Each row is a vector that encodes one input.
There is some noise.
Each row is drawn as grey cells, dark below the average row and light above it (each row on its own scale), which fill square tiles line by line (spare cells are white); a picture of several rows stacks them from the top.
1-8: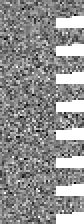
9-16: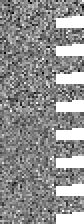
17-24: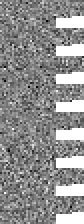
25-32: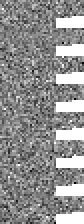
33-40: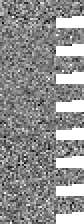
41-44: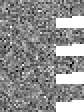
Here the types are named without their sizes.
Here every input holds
a label and a point on a line.
